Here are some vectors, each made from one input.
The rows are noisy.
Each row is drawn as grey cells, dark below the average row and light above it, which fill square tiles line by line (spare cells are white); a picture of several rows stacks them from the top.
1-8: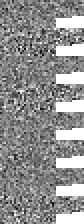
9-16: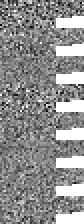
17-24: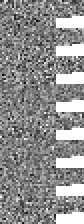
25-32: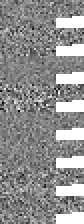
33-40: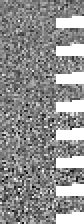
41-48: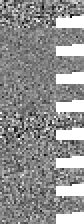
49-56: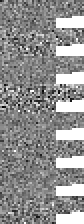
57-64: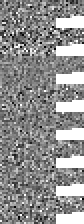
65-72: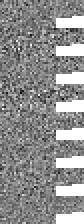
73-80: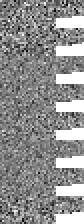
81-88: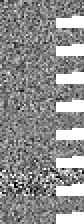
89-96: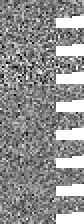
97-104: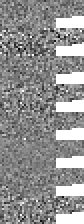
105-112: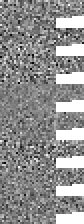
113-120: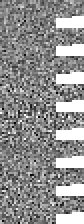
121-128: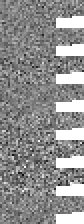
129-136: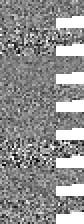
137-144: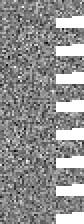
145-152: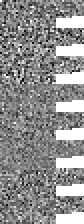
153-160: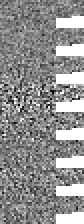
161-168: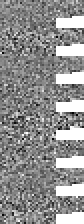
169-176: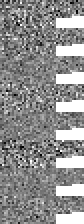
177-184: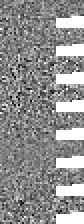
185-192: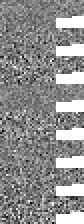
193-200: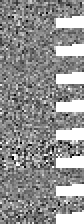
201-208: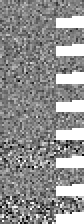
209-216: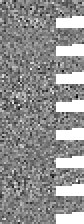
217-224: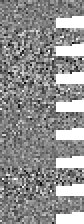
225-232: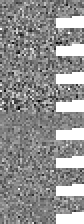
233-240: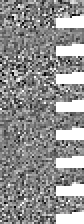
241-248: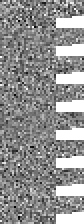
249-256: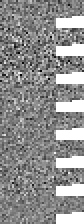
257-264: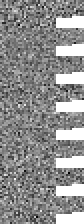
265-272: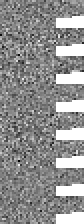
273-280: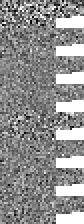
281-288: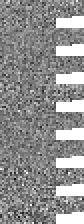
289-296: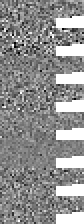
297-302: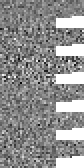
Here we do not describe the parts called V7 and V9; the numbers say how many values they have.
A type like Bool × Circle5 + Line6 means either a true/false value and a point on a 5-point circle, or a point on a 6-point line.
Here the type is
Bool × (Label10 + Tree12 × V7 × V9) + Line11.
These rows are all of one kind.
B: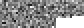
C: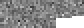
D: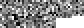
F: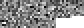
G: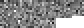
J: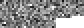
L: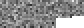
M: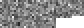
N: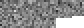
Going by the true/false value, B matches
L and M.
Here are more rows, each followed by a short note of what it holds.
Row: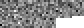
one of 10 labels and a true/false value
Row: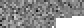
one of 10 labels and a true/false value
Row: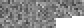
a point on an 11-point line
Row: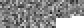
a node of a 12-node tree, a true/false value, a value of V7 and a value of V9
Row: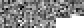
a point on an 11-point line
